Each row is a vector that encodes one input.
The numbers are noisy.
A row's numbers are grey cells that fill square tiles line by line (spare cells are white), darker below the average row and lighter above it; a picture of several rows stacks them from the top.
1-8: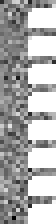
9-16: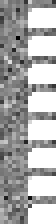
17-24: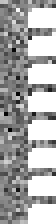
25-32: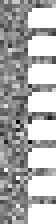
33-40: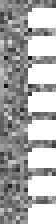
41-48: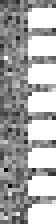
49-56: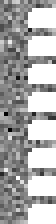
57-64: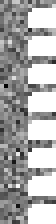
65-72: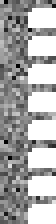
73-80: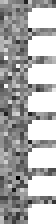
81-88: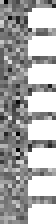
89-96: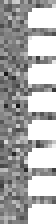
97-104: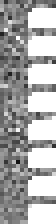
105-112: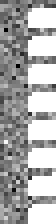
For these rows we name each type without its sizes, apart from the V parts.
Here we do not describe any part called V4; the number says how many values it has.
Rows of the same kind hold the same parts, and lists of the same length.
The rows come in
2 kinds.
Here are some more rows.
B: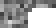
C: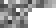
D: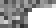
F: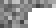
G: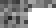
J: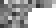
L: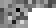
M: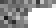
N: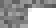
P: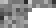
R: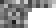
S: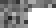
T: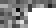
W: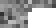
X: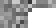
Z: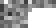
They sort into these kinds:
B, G, L, N, P, S, T, W, Z
C, D, F, J, M, R, X

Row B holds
a node of a tree and a value of V4.
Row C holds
a point on a line and a node of a tree.
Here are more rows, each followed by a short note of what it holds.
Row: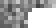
a point on a line and a node of a tree
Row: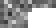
a node of a tree and a value of V4
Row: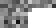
a node of a tree and a value of V4
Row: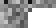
a point on a line and a node of a tree
